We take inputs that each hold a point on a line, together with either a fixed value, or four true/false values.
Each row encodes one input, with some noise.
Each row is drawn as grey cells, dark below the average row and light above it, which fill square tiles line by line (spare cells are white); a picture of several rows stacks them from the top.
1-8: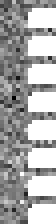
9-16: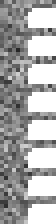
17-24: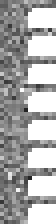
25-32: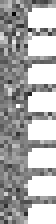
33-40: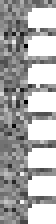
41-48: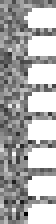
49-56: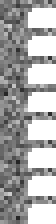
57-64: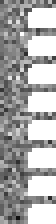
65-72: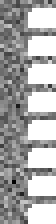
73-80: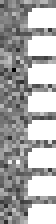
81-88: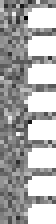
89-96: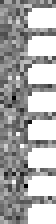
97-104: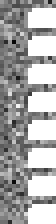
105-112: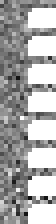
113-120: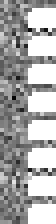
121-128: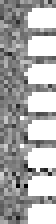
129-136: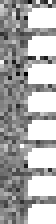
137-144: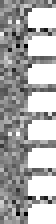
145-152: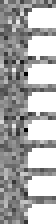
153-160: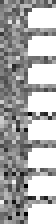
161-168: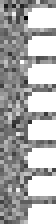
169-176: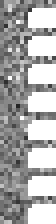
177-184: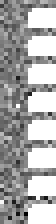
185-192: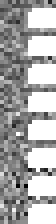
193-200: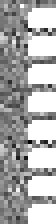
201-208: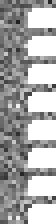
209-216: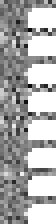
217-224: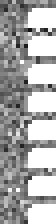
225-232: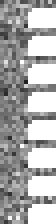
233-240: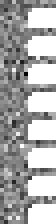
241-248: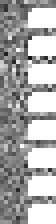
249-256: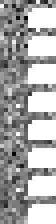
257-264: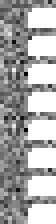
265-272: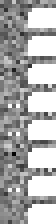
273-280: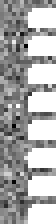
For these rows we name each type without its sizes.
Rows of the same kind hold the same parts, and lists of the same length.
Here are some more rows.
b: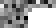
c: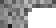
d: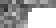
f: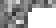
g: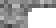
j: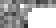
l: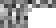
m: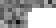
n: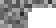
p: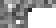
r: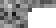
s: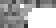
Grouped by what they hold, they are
b, l
c, d, f, g, j, m, n, p, r, s

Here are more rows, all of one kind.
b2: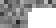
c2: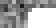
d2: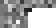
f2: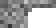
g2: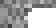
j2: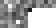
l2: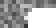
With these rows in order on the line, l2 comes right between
d2 and g2.
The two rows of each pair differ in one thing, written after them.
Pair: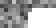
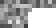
the place on the line
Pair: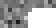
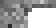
one of the four true/false values
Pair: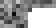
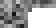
one of the four true/false values
